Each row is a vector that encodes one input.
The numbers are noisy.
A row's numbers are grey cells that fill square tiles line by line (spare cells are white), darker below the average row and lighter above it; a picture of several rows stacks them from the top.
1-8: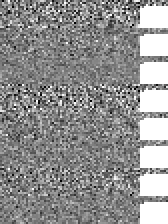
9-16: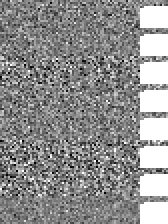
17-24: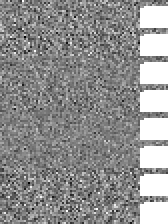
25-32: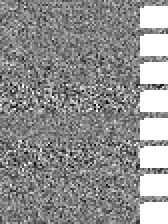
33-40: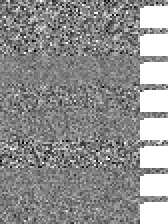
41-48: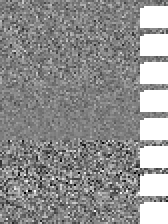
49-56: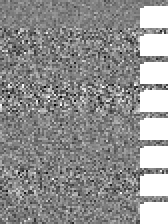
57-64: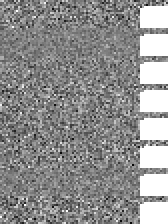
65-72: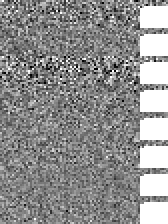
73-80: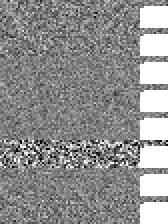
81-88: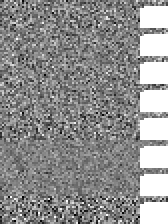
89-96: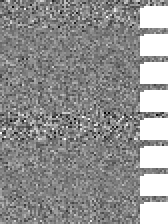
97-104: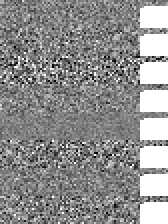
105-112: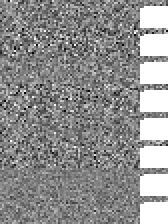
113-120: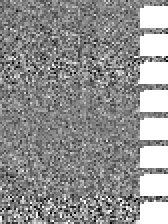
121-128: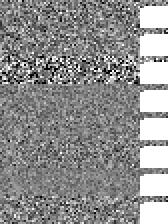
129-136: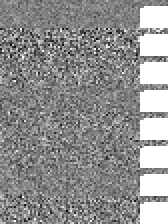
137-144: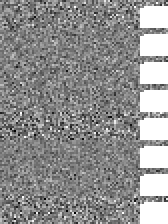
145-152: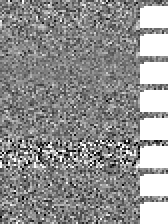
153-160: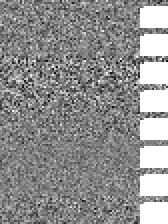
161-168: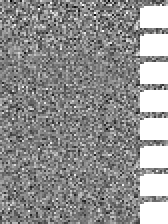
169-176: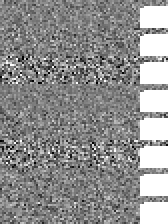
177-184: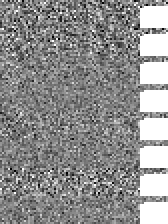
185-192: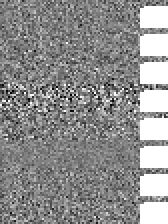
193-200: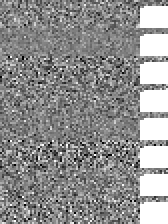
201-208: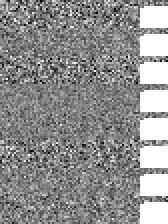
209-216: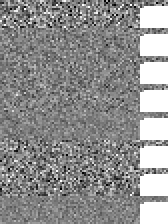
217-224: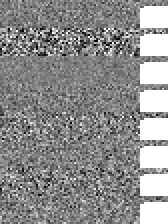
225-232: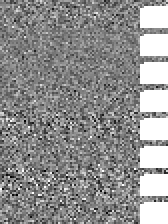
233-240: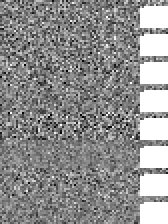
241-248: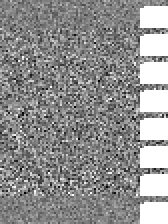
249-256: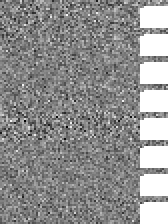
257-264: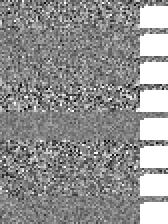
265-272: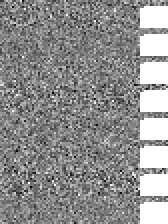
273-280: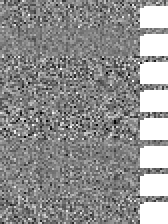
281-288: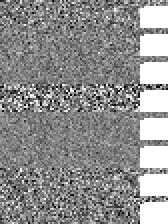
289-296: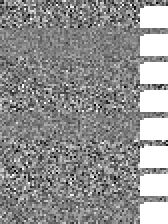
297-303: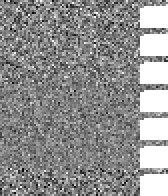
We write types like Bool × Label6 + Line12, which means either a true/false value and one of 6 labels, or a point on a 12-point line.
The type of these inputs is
List2(Bool × Line6).
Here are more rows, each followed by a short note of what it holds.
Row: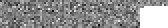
the empty list
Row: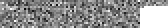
the empty list
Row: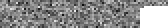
the empty list
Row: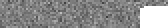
a list of two items
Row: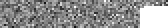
a list of one item
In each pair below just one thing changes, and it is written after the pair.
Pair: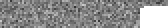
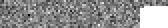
the place on the 6-point line in item 2 of the list
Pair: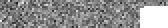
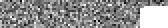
the place on the 6-point line in item 1 of the list
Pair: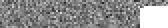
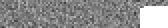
the place on the 6-point line in item 1 of the list
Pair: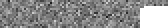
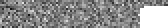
the true/false value in item 1 of the list
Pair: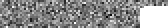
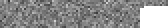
the true/false value in item 2 of the list
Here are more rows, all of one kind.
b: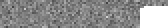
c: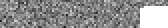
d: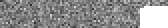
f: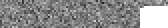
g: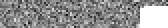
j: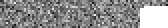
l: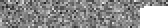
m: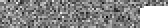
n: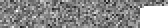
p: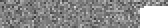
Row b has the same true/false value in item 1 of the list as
c, f and p.
